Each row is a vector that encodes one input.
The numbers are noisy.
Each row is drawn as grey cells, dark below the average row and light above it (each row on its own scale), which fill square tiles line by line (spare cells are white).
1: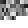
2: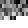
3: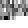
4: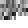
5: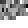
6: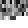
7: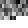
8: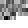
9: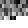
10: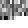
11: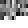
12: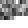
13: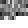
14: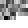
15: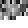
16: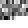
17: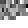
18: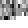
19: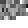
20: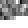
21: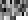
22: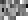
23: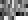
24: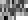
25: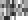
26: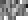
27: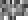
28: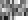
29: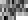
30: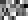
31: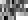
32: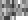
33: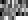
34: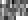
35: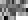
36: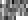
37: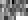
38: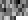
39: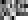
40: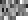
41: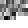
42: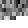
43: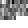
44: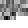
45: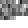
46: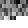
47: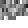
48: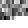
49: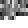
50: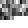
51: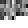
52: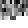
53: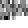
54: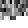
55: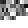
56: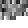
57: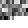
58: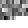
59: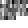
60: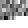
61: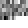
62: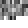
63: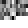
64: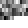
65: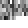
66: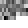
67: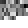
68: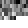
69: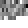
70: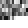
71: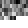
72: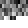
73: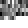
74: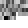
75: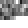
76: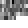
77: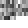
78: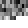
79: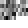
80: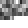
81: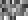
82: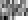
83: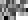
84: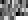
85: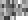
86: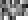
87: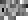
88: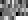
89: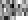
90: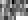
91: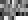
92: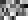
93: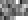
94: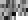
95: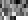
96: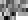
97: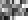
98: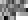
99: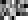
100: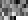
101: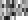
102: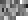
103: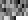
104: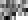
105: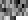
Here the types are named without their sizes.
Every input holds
a point on a line and a true/false value.
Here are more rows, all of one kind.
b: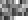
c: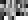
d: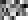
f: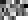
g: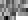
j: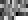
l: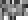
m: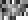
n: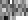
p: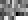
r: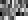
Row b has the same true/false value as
g and n.
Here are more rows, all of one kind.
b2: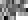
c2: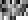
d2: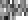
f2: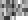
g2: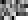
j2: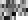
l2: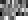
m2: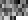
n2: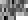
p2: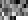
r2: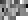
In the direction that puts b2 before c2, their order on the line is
p2, m2, n2, b2, c2, j2, f2, r2, d2, g2, l2.
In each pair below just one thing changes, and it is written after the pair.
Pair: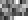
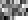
the place on the line
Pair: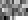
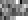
the place on the line
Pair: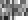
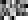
the true/false value
